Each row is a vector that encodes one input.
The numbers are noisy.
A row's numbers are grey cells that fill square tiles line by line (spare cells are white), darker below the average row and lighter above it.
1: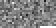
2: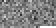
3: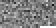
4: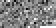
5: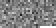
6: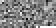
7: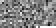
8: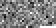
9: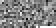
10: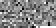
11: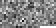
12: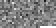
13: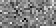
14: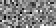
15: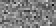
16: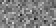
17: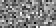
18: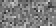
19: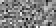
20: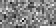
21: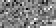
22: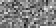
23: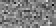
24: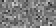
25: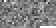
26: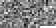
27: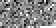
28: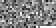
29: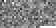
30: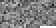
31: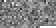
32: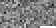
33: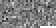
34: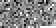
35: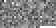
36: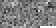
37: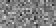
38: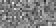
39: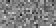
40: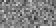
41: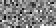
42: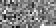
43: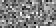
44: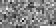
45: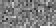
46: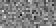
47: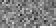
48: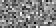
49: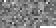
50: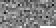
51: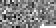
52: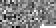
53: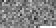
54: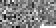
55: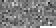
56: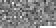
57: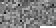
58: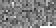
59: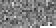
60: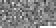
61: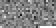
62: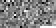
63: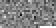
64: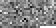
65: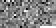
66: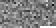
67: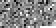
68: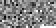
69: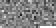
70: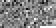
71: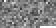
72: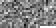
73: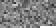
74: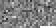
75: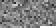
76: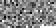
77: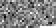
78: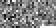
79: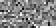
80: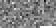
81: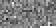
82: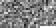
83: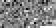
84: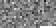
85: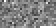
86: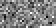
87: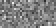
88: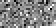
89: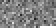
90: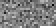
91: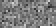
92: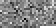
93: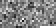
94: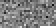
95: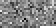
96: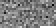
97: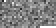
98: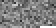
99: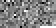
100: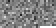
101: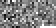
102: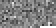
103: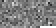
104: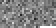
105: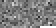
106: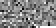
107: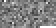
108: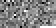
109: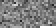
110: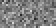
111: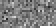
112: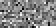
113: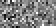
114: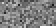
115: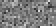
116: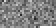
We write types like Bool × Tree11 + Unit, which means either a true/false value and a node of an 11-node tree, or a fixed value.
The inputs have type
Bool × Bool × Bool × Bool + Tree13.
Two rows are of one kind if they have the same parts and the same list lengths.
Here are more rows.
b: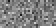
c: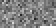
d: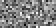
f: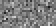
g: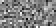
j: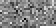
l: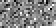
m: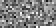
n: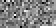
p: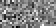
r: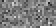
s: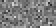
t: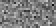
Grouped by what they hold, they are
b, c, f, r, s, t
d, g, j, l, m, n, p

